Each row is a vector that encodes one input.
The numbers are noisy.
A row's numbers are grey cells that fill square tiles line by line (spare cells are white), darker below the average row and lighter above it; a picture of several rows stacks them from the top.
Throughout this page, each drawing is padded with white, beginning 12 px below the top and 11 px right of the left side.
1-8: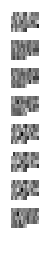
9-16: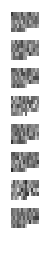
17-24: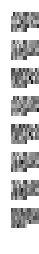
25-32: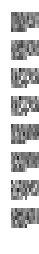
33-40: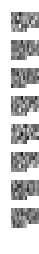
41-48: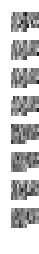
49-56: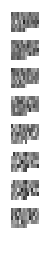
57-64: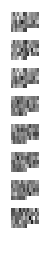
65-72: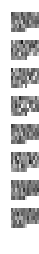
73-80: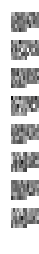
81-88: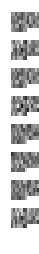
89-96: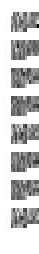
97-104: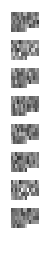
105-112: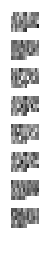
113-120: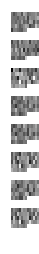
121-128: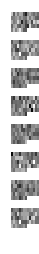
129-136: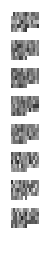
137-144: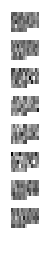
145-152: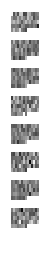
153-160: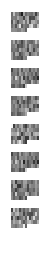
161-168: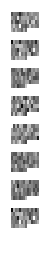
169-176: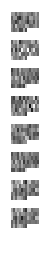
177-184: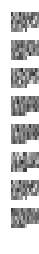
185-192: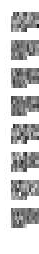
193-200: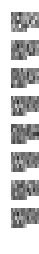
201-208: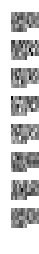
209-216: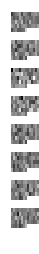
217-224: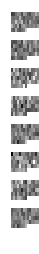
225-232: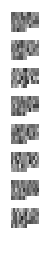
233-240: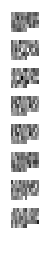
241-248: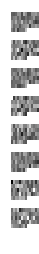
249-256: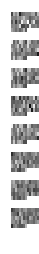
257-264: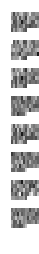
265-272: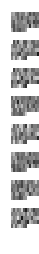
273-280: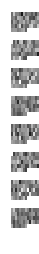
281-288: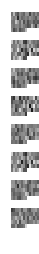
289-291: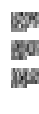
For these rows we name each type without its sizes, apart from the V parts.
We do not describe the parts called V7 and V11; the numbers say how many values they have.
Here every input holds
either a point on a line, or a true/false value and a value of V11, or a value of V7.
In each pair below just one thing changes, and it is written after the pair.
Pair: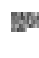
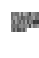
the value of V11
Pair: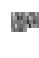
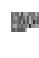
the true/false value
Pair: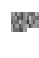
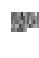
the true/false value
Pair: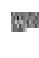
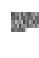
the true/false value
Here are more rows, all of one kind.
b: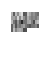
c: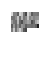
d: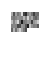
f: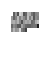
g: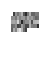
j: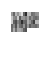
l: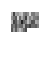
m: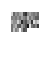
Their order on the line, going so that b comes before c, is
l, j, b, c, f, g, d, m.
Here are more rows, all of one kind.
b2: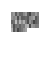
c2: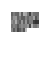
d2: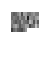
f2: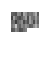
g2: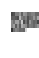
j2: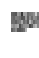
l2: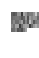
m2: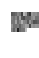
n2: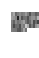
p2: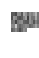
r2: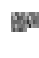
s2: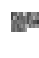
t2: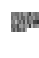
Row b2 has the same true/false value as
n2 and r2.
